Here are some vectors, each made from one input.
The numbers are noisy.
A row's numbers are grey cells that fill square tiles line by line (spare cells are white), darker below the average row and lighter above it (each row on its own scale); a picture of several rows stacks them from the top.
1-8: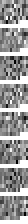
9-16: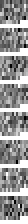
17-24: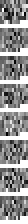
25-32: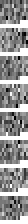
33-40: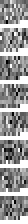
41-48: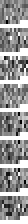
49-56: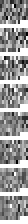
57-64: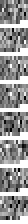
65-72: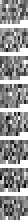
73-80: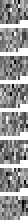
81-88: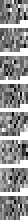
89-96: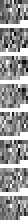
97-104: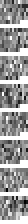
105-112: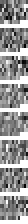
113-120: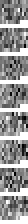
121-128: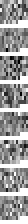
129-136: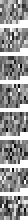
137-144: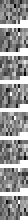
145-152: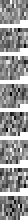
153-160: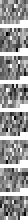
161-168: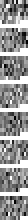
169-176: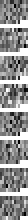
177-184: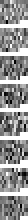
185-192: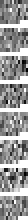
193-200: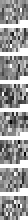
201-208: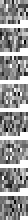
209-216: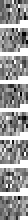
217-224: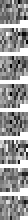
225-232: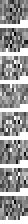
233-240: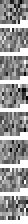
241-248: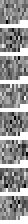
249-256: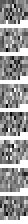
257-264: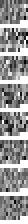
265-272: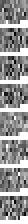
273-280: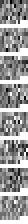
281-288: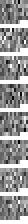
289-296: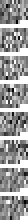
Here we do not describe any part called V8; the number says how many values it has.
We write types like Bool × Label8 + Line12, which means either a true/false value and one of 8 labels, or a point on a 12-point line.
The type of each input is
(Line10 + V8) × Line11.
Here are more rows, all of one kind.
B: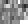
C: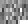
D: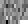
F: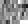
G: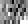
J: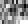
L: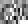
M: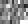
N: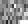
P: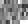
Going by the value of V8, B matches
M and N.
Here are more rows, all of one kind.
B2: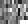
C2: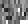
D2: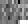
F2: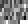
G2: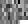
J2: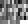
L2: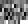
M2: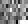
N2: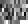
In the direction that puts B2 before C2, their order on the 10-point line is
B2, J2, F2, L2, N2, G2, C2, D2, M2.
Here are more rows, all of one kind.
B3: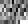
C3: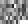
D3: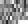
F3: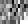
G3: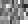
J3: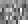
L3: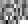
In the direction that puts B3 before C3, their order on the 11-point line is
B3, F3, G3, C3, D3, L3, J3.
